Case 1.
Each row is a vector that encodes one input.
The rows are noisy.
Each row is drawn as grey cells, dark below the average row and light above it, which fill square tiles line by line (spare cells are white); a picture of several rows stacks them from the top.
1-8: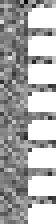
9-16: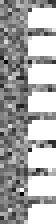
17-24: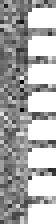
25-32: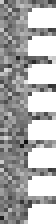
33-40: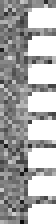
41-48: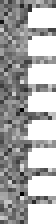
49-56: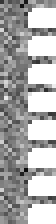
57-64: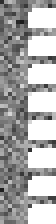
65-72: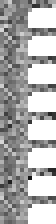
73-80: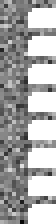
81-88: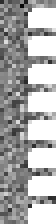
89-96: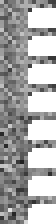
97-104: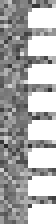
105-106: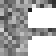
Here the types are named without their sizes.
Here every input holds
either a label, or a point on a line.
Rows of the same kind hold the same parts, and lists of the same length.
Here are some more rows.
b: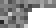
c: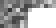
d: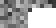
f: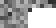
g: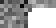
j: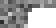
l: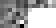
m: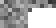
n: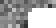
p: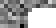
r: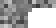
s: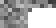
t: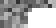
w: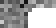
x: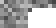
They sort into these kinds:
b, c, g, j, l, n, p, r, t, w
d, f, m, s, x

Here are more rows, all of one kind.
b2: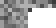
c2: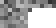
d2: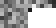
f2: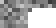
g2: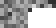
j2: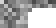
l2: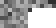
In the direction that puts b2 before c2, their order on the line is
b2, d2, g2, l2, j2, f2, c2.
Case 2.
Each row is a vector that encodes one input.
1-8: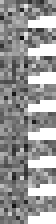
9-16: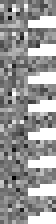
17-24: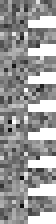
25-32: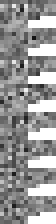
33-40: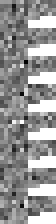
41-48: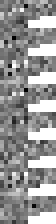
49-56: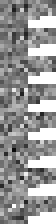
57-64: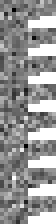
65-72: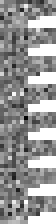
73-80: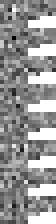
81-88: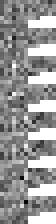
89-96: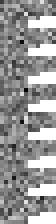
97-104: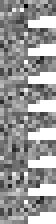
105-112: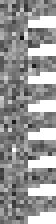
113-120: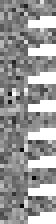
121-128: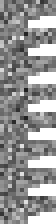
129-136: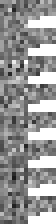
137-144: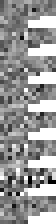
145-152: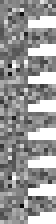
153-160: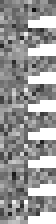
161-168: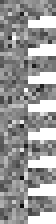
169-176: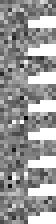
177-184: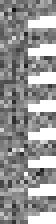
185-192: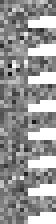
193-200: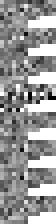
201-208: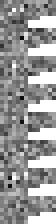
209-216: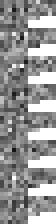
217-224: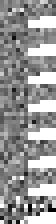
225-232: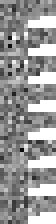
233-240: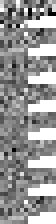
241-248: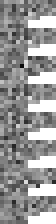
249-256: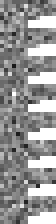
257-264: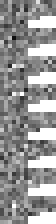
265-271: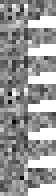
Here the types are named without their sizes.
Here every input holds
a list of points on a circle.
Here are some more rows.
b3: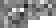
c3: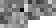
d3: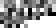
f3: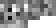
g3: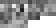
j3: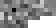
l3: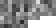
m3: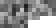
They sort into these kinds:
b3, j3, l3, m3
c3, f3, g3
d3

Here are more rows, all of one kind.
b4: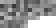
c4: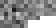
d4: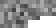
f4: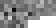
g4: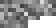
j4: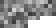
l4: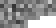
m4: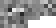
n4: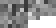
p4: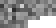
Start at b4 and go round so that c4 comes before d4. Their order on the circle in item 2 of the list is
b4, n4, g4, f4, j4, p4, c4, l4, d4, m4.
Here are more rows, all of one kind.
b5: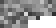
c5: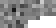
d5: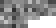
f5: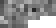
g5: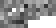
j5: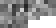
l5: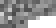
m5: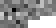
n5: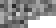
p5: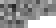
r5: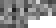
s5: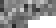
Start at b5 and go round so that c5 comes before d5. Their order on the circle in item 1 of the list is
b5, c5, m5, p5, l5, n5, j5, r5, d5, f5, s5, g5.
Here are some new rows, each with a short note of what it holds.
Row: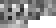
a list of one item
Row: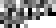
the empty list
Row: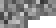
a list of one item
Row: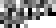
the empty list
